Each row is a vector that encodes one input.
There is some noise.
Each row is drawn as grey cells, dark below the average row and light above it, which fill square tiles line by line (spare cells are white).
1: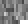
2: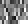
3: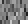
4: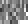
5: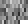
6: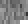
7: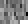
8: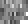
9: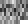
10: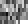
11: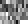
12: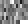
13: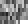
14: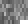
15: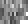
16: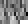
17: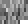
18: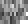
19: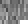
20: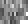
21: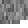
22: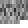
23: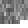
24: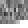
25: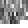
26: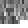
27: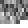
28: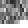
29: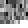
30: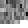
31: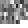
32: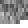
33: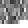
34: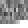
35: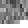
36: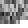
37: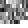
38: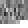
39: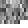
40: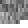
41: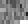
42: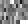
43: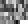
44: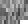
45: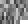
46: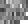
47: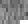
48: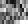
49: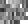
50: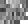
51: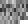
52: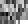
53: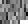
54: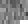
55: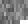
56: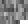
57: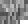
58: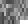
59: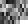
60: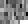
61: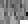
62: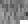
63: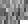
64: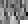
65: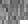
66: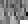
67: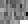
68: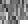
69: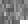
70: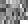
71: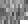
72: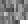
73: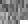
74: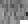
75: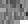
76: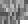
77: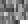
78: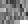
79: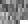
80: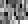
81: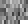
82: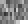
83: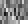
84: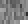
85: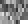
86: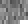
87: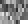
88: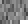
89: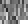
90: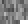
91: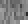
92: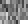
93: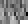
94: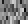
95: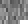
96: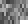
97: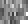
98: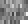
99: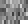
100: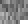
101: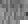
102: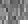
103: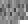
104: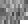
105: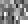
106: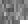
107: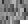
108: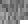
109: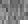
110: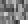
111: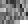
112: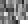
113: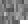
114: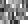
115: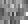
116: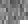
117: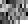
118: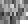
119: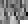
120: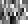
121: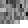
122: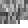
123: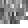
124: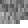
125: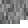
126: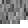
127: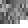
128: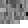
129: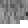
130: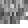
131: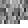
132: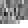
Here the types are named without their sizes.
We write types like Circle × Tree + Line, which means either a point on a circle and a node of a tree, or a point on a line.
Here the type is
Line.
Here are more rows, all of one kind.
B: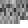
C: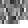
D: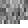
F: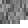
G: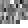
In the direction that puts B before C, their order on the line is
D, B, C, F, G.
